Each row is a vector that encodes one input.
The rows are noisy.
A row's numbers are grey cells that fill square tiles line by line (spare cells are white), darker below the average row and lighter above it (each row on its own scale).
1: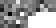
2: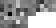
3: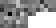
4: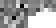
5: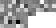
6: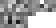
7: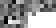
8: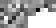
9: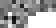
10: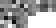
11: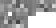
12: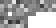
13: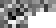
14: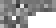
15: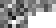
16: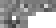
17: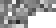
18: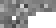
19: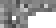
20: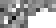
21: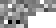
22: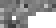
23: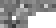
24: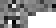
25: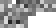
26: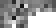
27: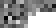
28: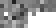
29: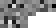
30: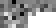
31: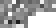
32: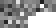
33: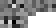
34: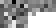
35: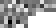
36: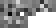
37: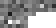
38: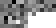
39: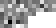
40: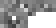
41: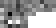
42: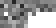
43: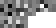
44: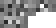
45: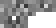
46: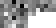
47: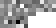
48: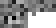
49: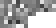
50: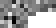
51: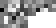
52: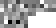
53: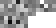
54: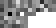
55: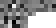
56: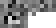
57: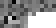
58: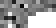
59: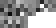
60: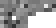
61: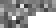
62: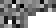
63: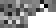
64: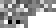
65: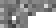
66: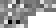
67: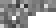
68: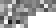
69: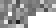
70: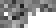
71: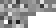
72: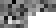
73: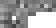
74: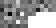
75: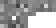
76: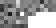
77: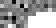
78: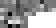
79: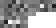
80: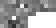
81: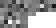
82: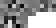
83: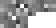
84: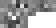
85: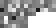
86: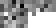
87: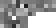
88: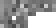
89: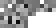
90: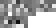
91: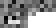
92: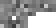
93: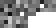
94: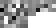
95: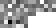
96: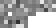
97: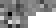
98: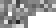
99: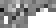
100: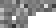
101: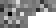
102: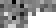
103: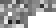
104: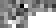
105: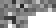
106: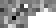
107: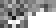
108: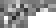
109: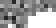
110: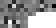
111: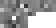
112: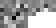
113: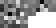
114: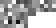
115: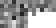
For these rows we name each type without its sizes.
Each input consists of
a true/false value, together with either a point on a line, or a node of a tree.
